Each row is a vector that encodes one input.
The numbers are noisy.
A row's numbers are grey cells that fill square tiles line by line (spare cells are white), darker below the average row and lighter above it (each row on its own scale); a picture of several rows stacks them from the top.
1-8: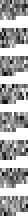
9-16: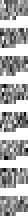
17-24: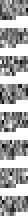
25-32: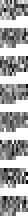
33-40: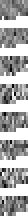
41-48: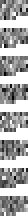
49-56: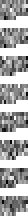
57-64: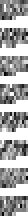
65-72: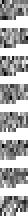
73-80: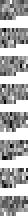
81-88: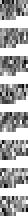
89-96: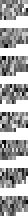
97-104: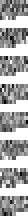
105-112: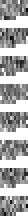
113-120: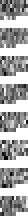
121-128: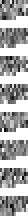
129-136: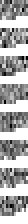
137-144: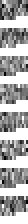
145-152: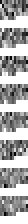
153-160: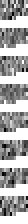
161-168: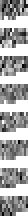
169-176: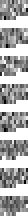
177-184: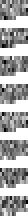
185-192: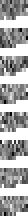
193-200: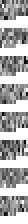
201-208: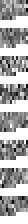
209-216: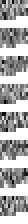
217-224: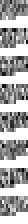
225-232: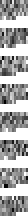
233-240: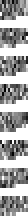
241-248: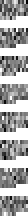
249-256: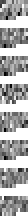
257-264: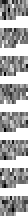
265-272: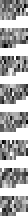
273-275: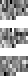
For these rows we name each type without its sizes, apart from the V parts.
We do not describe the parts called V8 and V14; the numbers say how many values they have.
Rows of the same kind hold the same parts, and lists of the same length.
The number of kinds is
3.
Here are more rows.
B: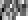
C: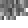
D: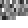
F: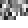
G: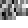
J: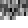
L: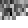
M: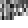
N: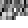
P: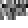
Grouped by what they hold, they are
B, F, N
C, G, L
D, J, M, P

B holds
a point on a circle and a value of V8.
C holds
a point on each of two circles.
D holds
a value of V14.
